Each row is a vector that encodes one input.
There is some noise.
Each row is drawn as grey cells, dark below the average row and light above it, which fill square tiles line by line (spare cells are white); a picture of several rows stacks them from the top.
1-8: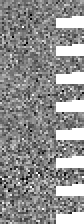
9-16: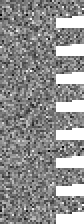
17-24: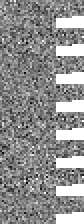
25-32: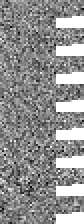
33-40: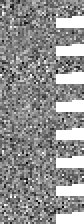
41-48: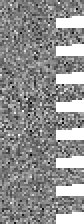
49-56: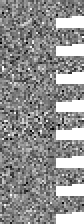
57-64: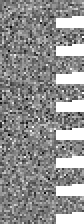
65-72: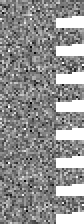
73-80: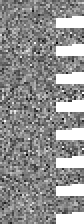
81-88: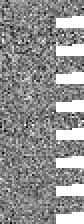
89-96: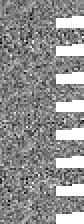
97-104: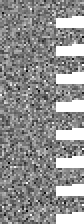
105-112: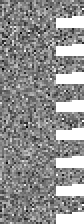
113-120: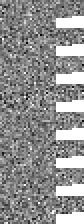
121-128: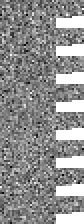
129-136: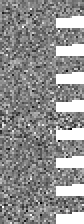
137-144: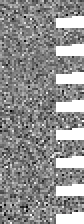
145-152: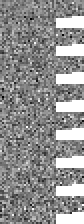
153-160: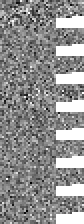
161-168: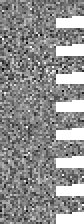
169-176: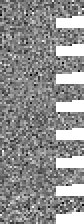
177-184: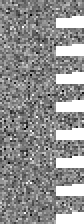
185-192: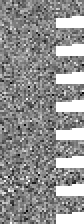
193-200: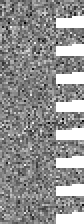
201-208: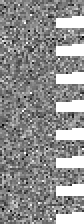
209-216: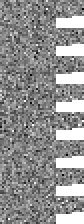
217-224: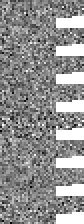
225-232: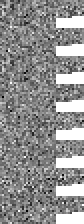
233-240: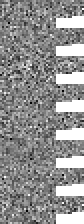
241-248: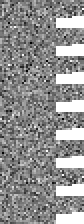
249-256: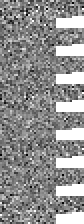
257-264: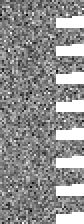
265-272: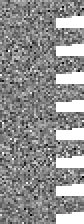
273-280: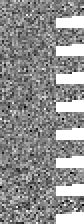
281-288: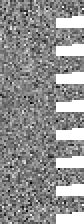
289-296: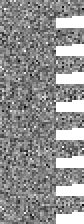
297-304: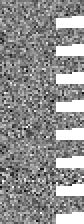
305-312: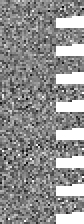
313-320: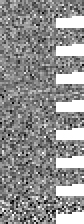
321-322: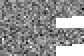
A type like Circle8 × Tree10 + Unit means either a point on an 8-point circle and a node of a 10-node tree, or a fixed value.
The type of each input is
(Bool × Circle8 + Unit) × (Circle13 + Unit).
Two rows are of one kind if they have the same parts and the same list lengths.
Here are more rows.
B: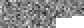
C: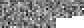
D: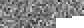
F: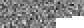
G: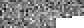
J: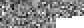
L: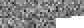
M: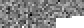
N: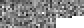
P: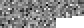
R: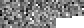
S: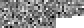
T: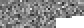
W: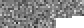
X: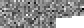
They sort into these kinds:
B, S, X
C, G, J, N, R
D, F, L, M, T, W
P

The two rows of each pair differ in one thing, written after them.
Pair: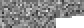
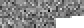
the place on the 8-point circle
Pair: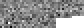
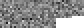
the place on the 8-point circle
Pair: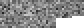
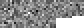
the place on the 8-point circle
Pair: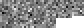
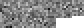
the true/false value
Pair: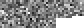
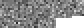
the place on the 13-point circle
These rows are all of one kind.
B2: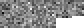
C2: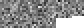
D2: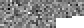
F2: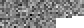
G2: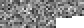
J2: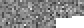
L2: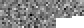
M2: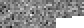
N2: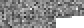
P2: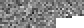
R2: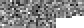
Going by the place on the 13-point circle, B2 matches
D2, G2, M2 and P2.
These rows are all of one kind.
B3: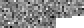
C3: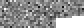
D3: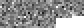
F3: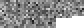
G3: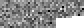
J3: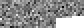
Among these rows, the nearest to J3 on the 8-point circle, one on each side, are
D3 and G3.
